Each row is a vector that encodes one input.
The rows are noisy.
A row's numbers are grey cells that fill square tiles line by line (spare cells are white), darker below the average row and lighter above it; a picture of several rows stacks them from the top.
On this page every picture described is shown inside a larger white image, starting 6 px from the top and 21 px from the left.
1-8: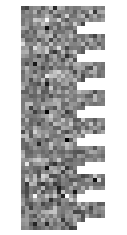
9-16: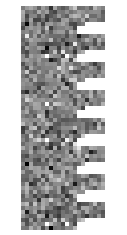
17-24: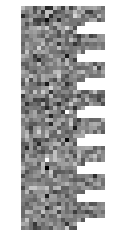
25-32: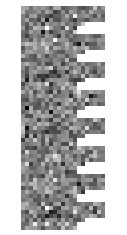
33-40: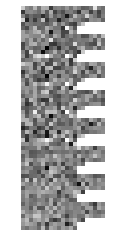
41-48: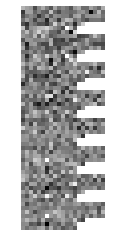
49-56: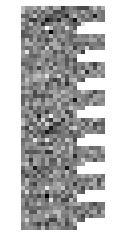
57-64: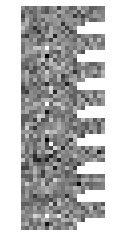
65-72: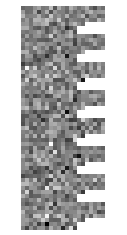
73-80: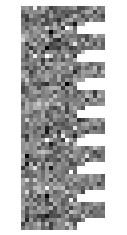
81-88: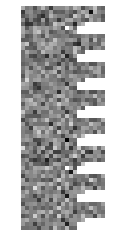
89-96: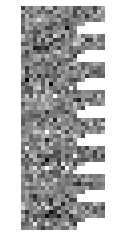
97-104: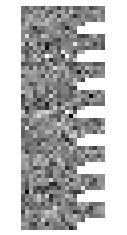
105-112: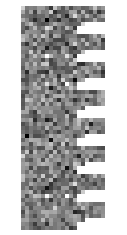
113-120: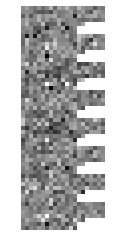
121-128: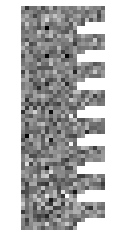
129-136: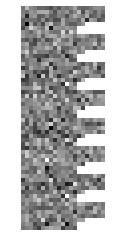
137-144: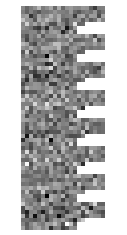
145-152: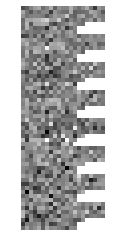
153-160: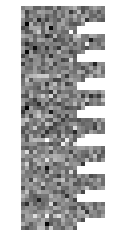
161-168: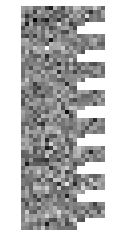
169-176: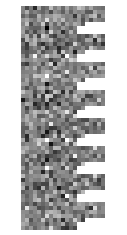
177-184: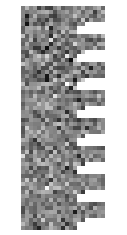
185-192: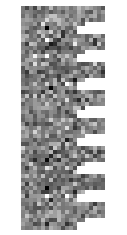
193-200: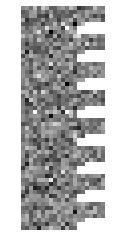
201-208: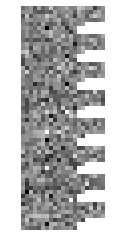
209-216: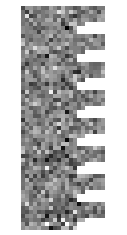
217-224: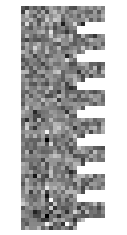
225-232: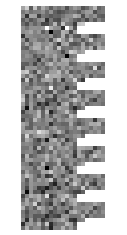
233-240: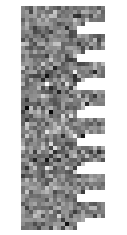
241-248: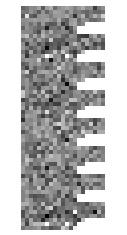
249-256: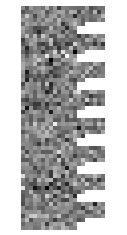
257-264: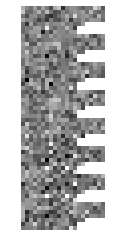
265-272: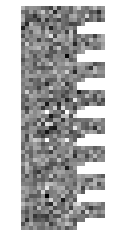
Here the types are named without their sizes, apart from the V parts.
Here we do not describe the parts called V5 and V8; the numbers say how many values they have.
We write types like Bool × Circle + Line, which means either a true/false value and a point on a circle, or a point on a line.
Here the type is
(Circle + Line) × (Line + V8) × V5.
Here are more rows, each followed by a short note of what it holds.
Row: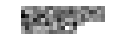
a point on a line, a value of V5 and a value of V8
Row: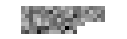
a point on a circle, a point on a line and a value of V5
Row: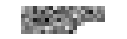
a point on a line, a value of V5 and a value of V8
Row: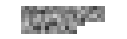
a point on a circle, a value of V5 and a value of V8
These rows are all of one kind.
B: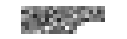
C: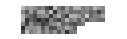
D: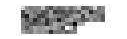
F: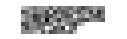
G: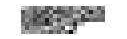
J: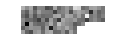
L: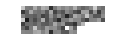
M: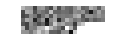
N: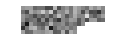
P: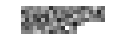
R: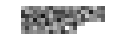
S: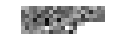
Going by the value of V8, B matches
C and L.
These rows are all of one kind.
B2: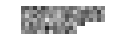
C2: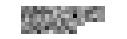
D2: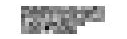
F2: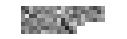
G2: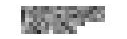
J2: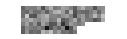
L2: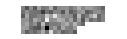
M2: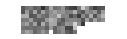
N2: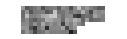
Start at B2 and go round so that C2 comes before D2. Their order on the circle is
B2, M2, N2, G2, F2, C2, J2, D2, L2.
